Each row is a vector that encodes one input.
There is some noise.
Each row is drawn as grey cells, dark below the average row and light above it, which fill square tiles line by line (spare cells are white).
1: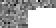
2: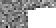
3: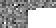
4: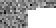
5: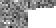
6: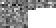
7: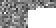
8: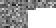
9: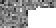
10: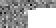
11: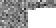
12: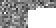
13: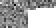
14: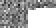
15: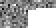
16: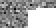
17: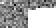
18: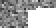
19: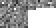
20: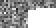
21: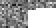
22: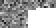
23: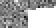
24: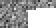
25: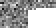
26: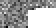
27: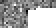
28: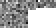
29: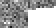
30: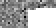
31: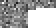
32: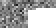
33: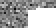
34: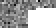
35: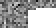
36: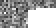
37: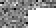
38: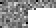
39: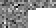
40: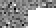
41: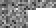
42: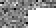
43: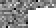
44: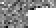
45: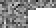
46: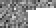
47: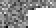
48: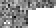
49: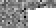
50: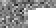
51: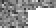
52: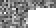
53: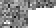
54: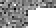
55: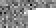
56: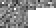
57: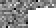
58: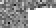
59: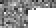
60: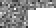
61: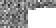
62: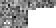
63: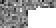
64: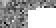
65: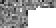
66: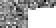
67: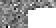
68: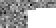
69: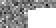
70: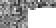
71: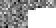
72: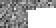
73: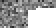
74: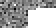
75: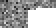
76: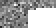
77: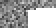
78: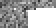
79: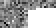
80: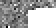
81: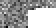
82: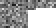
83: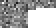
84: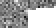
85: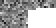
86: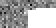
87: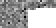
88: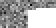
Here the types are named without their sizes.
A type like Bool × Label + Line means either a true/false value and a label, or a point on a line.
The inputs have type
Circle × Line.
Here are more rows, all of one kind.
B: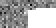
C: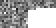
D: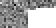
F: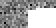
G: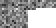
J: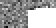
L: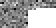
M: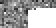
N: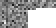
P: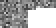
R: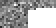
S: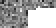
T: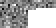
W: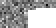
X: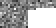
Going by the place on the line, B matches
D, F, J and P.
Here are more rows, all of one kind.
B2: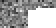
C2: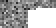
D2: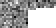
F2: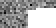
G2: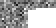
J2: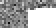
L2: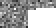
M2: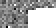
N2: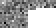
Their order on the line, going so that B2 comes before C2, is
D2, M2, B2, C2, F2, J2, N2, L2, G2.
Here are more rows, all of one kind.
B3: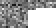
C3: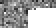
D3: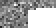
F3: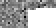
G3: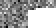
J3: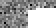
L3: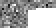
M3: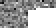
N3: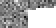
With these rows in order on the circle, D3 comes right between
B3 and C3.
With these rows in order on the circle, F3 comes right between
G3 and N3.
